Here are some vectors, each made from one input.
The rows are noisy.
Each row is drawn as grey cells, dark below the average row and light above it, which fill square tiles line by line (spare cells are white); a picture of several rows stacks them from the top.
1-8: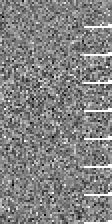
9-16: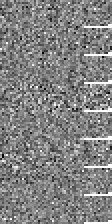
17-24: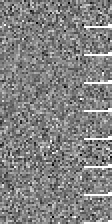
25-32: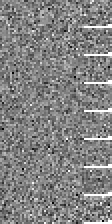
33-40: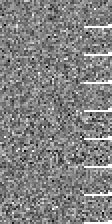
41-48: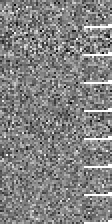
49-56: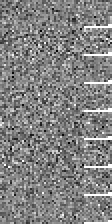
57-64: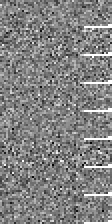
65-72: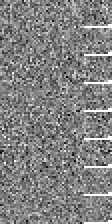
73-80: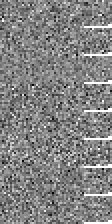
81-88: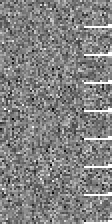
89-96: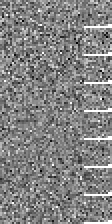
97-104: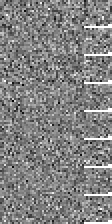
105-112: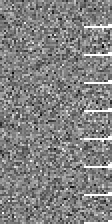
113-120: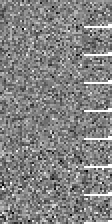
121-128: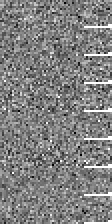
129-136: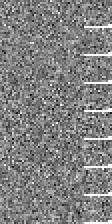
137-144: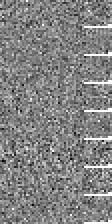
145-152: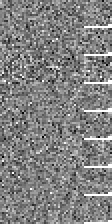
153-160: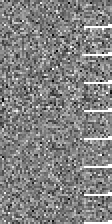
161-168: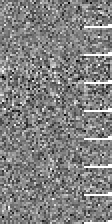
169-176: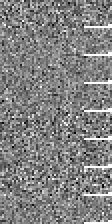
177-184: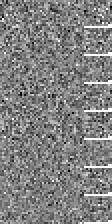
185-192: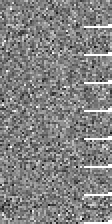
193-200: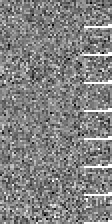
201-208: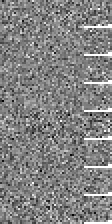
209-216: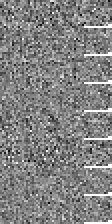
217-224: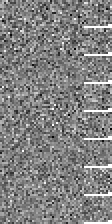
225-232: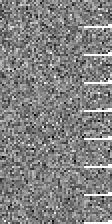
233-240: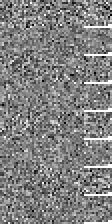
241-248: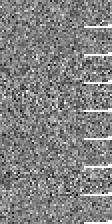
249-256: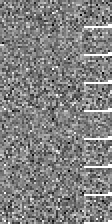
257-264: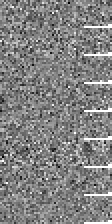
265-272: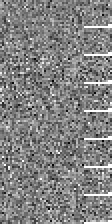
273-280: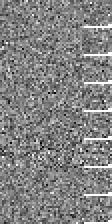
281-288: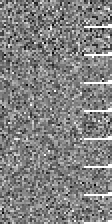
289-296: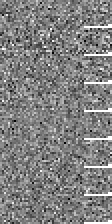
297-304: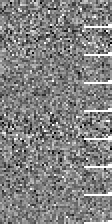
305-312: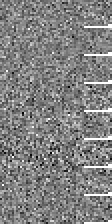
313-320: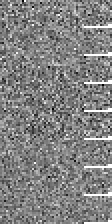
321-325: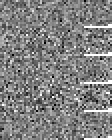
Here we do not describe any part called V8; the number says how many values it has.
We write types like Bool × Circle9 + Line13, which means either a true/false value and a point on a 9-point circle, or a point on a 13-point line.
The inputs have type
(Bool × Circle10 + Line6) × List2(V8).
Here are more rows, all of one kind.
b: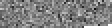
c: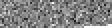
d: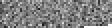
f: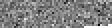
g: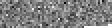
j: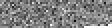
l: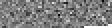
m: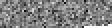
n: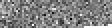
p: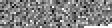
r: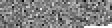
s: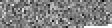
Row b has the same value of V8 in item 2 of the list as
f, j and m.
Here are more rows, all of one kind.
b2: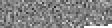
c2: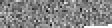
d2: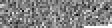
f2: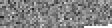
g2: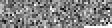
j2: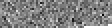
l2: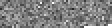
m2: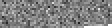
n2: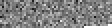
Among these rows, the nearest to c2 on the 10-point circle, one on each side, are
b2 and f2.
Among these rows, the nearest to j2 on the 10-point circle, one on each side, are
d2 and m2.
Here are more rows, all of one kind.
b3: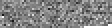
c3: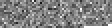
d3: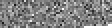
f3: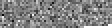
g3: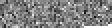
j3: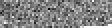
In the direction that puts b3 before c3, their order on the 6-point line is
j3, b3, f3, d3, g3, c3.
